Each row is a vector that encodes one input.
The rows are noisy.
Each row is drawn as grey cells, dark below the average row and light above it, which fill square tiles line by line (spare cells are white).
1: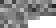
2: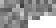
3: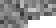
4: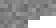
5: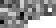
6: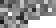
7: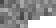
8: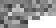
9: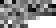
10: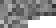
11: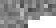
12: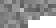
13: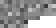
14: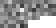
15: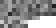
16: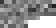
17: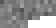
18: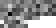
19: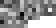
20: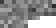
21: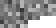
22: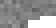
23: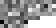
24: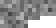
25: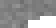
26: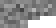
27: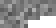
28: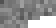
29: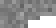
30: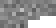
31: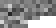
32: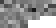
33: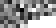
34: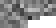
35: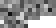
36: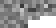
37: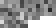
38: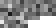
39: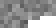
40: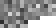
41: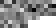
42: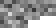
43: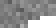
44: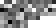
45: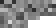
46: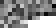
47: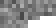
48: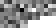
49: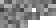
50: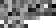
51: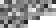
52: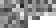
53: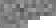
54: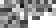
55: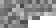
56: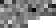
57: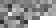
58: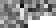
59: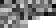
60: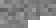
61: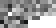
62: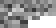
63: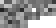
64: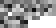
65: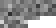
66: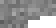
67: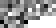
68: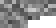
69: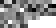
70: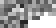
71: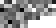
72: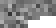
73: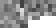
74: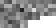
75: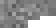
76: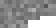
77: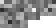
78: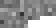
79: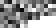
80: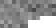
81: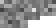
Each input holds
a point on a 5-point line, together with a list of up to two points on a 7-point line.
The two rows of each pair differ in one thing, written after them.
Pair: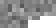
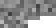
the place on the 7-point line in item 2 of the list
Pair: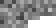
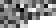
the place on the 7-point line in item 1 of the list
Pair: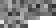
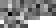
the place on the 7-point line in item 1 of the list
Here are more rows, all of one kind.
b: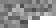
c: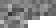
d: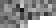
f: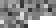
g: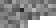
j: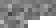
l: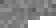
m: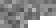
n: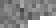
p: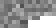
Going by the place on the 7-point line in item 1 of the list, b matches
d, j, l and n.
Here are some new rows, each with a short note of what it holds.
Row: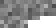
a point on a 5-point line, together with a list of one item
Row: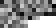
a point on a 5-point line, together with the empty list
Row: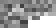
a point on a 5-point line, together with a list of one item
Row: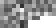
a point on a 5-point line, together with the empty list
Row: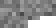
a point on a 5-point line, together with the empty list
